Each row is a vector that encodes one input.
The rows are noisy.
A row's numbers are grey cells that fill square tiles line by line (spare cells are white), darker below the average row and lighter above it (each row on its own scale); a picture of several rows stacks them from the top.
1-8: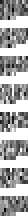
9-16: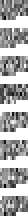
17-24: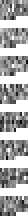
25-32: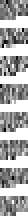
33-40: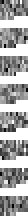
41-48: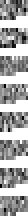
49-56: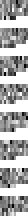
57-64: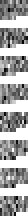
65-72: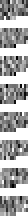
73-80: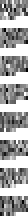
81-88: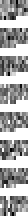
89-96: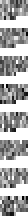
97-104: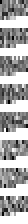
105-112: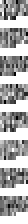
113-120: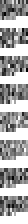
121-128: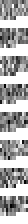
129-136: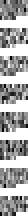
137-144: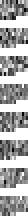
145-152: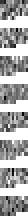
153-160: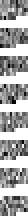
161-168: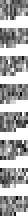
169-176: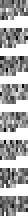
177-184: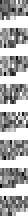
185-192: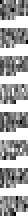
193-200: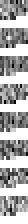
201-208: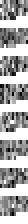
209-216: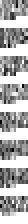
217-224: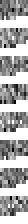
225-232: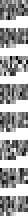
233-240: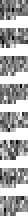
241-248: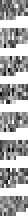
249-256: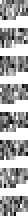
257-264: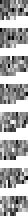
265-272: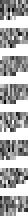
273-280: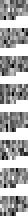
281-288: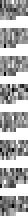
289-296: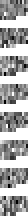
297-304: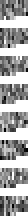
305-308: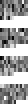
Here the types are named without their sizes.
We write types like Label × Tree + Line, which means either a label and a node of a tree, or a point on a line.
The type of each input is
List(Line) × (Tree + Unit).
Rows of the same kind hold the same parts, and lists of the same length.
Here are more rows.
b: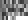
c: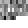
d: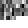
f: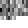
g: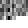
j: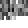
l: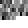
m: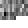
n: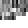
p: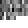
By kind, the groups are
b, m
c, l
d
f, j
g, n
p

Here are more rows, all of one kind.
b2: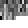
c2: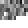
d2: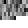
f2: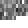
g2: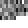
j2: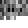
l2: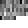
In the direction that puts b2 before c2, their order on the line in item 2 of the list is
d2, l2, j2, g2, f2, b2, c2.
